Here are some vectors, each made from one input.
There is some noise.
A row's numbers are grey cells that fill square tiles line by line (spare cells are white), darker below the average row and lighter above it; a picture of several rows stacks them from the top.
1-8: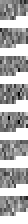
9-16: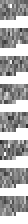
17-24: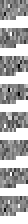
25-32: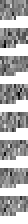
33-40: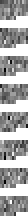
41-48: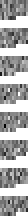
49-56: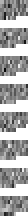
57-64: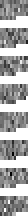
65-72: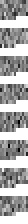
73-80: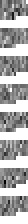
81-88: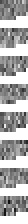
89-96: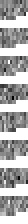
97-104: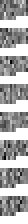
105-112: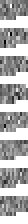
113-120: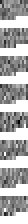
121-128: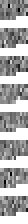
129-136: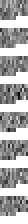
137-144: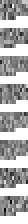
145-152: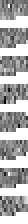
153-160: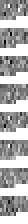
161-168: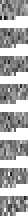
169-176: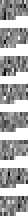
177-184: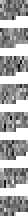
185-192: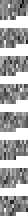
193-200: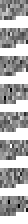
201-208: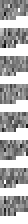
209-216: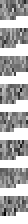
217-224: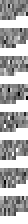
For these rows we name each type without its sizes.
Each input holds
two labels.
